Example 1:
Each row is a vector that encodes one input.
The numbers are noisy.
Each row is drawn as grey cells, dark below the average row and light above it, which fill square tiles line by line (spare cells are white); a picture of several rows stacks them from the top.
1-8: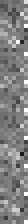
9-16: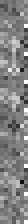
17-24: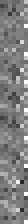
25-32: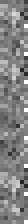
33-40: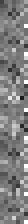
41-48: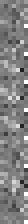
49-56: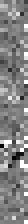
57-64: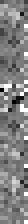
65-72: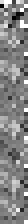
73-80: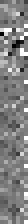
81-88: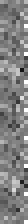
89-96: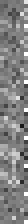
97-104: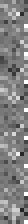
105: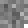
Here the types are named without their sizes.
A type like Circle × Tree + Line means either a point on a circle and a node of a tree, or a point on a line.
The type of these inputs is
List(Line).
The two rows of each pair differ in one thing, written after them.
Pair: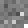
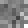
the place on the line in item 1 of the list
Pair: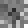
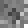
the place on the line in item 2 of the list
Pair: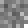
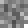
the place on the line in item 2 of the list
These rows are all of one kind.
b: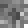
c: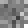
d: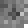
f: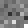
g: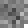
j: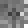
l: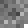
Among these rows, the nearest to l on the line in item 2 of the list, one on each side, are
d and f.
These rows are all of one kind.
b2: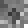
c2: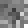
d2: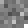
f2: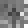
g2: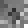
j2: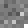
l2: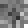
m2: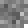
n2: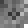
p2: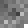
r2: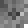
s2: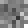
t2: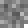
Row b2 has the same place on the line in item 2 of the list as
g2, m2 and r2.
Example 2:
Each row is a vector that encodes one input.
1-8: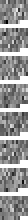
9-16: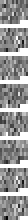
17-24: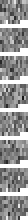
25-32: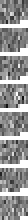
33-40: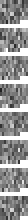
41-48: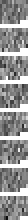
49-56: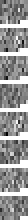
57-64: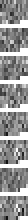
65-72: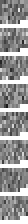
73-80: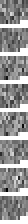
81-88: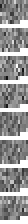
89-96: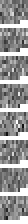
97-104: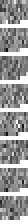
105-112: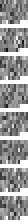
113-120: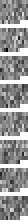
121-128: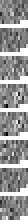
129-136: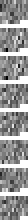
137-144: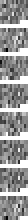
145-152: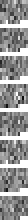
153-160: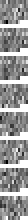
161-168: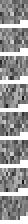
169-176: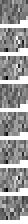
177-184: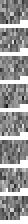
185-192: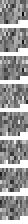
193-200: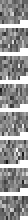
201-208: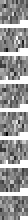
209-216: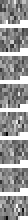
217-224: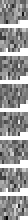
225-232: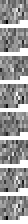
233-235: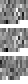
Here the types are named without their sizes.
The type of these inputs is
Bool × Bool × Bool + Line.
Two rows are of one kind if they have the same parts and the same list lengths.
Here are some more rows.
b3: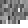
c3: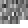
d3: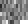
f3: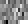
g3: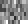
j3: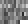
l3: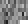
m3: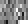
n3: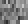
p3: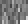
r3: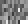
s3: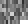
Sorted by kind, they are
b3, c3, d3, g3, p3, r3, s3
f3, j3, l3, m3, n3

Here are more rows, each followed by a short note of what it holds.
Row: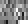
a point on a line
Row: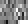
a point on a line
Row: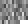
three true/false values
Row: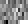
a point on a line
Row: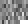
three true/false values
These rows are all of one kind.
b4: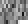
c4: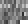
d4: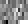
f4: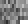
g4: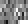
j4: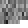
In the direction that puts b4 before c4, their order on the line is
d4, g4, b4, j4, c4, f4.
